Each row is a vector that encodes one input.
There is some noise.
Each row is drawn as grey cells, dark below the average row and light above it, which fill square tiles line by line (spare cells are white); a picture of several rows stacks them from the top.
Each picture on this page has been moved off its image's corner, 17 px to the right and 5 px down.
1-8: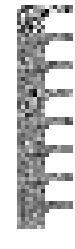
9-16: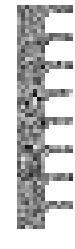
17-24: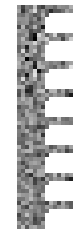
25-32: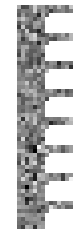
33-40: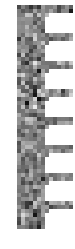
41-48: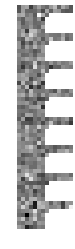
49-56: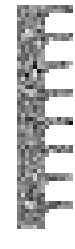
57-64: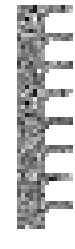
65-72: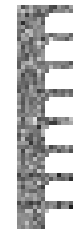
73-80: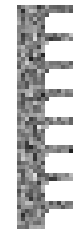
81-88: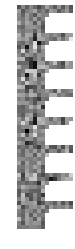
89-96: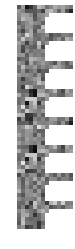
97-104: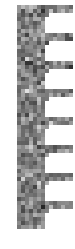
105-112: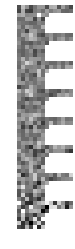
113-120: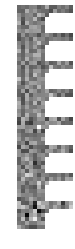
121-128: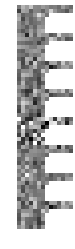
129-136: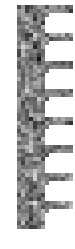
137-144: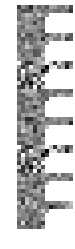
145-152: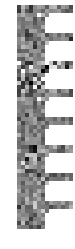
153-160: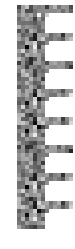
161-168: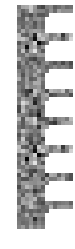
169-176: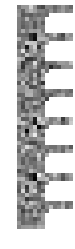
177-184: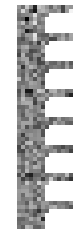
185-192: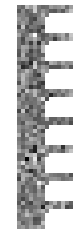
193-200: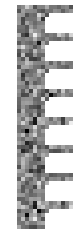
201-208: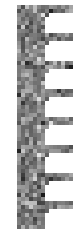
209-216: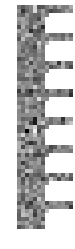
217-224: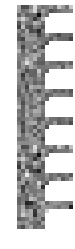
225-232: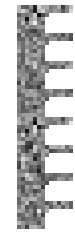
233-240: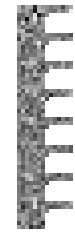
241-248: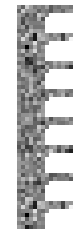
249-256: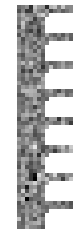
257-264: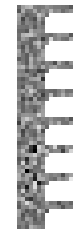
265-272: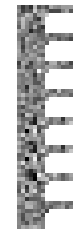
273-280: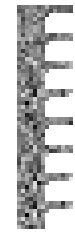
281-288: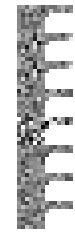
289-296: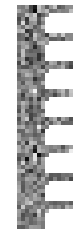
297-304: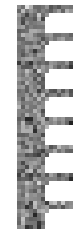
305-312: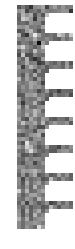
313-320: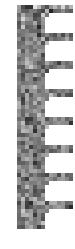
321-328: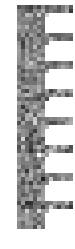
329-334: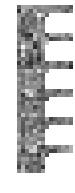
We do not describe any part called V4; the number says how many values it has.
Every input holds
a list of up to three items, each a true/false value and a value of V4.
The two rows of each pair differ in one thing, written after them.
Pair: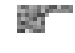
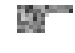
the true/false value in item 1 of the list
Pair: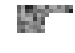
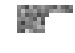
the true/false value in item 1 of the list
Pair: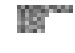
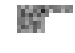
the value of V4 in item 1 of the list
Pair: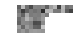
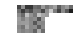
the value of V4 in item 1 of the list
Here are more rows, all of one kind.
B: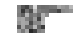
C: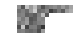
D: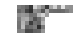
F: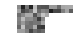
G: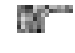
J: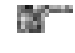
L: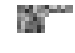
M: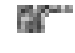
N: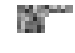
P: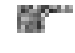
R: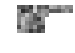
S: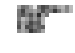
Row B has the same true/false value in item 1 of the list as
C and S.
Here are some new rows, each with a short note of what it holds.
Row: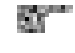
a list of one item
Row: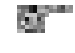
a list of one item
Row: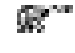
the empty list
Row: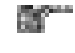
a list of two items
